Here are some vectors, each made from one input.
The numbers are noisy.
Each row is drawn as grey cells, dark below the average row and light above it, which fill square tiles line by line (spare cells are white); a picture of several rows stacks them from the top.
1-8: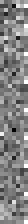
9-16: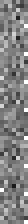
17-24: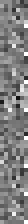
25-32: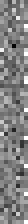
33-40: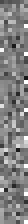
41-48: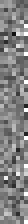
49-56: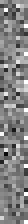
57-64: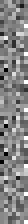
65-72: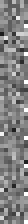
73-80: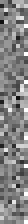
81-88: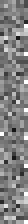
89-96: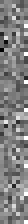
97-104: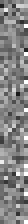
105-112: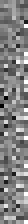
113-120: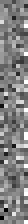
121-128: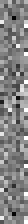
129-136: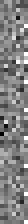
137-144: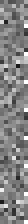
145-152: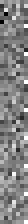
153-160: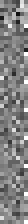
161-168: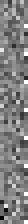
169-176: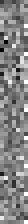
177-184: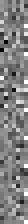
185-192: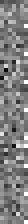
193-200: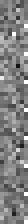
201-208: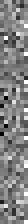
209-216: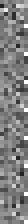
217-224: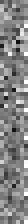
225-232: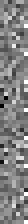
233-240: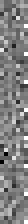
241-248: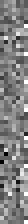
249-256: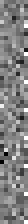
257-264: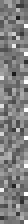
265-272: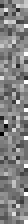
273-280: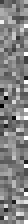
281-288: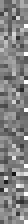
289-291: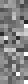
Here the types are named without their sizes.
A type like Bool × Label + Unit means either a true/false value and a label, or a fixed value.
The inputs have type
List(Bool × Line + Circle).
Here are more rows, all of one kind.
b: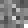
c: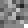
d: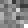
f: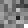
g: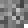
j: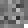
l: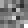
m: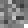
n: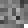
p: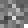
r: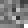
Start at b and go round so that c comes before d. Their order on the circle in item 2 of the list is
b, g, n, r, l, j, f, c, d, m, p.
